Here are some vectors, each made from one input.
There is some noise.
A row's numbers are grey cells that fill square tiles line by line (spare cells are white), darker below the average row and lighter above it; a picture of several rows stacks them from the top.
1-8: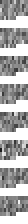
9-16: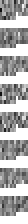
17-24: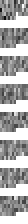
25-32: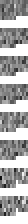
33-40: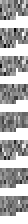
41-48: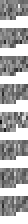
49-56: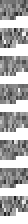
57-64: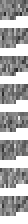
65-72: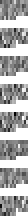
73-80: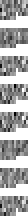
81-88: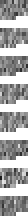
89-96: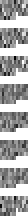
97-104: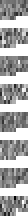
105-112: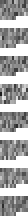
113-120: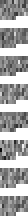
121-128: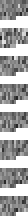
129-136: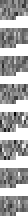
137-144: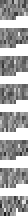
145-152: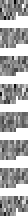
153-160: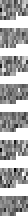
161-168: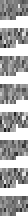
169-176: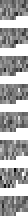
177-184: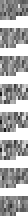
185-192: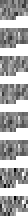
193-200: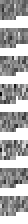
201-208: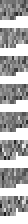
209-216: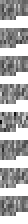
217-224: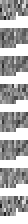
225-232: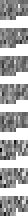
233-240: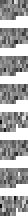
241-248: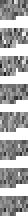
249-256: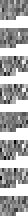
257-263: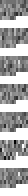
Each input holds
either a point on a 7-point line and a true/false value, or a point on a 19-point line.
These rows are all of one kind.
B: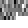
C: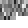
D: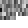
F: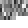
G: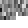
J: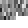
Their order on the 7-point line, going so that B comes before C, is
D, G, J, B, C, F.
